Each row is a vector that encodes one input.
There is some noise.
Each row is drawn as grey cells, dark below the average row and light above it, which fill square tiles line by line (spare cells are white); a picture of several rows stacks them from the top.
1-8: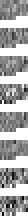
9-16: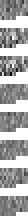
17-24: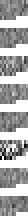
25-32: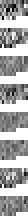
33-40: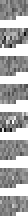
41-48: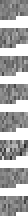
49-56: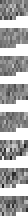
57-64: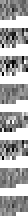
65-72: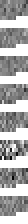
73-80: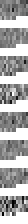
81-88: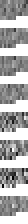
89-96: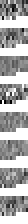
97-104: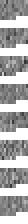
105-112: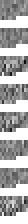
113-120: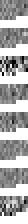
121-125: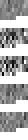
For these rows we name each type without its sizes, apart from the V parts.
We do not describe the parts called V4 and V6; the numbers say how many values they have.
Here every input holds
a value of V6, together with either a fixed value, or a label and a value of V4, or three true/false values.
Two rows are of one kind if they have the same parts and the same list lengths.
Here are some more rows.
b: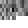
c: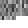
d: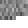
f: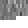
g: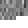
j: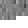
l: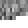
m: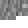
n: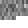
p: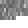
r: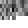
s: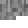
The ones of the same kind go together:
b, j, p, r, s
c, f, l, n
d, g, m

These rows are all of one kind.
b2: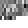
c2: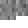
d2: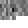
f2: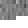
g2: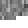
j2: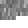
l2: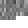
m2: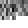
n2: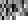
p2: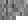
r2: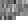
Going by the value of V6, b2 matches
c2 and f2.
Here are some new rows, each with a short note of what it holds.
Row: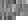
a label, a value of V4 and a value of V6
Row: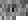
three true/false values and a value of V6
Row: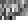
a value of V6
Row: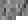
a value of V6
